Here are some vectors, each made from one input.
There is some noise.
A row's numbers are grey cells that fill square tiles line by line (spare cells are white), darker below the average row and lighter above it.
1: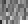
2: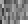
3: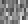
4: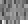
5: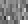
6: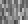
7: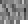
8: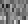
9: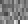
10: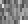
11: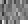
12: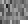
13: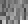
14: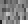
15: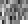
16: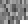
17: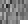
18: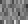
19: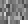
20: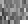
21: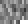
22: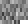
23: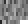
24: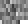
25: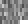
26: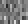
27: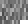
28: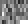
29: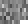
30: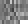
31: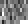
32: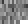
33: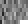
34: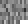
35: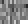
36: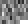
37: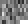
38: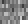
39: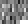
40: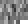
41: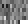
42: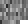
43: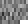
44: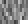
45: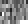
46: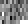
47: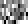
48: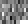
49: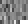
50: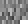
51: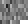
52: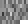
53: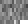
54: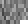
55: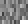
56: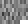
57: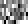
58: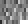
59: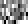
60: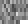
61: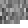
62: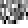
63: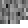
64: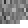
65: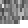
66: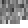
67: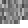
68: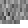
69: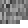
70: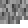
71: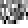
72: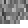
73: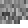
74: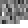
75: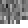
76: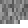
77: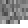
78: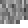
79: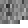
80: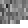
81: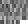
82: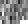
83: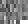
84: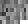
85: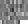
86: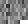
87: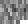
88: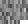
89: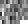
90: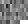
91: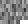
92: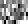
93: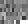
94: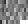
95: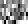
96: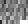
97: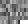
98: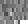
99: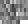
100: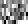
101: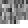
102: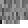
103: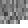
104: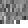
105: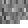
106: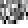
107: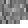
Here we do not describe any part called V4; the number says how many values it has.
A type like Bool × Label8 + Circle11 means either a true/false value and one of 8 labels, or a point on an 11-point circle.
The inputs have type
List3(Bool × V4).
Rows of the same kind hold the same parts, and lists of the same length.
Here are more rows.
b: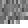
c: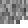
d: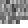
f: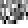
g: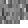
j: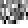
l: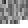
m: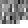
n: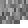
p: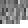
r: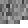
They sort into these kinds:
b, c, g, n, p
d, l, r
f, j
m

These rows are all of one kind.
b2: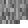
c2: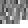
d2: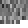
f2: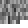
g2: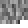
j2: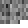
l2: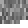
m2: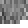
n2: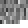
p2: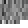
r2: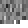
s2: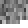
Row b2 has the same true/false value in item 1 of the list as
j2, l2, m2 and p2.
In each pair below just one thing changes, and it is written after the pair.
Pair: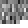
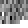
the true/false value in item 1 of the list
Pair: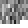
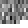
the value of V4 in item 1 of the list
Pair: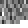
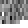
the value of V4 in item 1 of the list
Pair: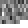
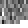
the true/false value in item 1 of the list
